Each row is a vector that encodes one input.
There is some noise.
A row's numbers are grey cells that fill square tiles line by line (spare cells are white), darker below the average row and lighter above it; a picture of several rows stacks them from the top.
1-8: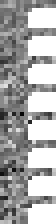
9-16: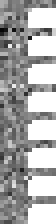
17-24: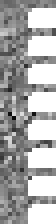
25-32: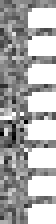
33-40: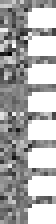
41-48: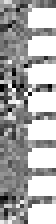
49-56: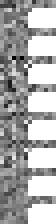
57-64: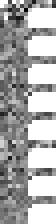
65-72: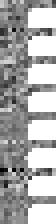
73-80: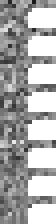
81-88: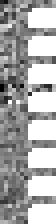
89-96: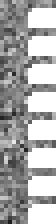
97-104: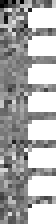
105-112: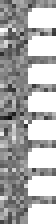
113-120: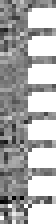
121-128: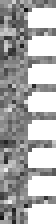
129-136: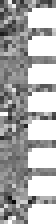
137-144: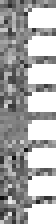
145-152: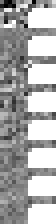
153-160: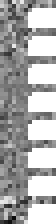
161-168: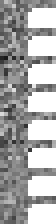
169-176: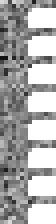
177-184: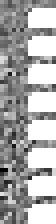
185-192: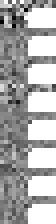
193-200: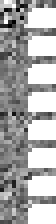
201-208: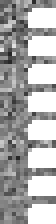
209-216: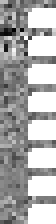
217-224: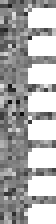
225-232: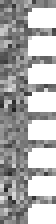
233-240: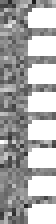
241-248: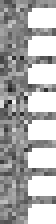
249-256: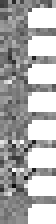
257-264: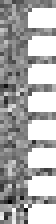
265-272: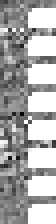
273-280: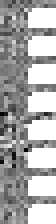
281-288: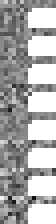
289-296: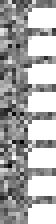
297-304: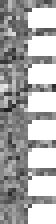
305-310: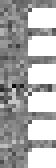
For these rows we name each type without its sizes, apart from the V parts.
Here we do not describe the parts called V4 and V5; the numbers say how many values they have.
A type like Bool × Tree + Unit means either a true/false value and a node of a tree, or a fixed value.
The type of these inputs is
Bool × Bool × Bool + (Circle + V5) × V4 + Unit.
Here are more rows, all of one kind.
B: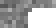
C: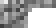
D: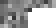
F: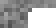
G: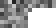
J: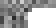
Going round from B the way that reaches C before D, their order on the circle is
B, F, J, C, G, D.
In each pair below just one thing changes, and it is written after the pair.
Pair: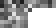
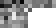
the value of V5
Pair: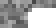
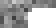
the value of V5
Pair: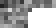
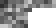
the value of V5
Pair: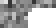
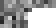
the value of V5
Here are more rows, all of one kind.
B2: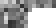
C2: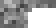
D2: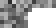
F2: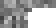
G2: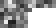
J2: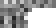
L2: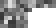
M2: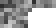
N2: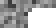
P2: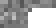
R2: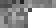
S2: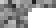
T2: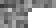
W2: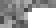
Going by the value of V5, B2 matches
D2, R2 and W2.
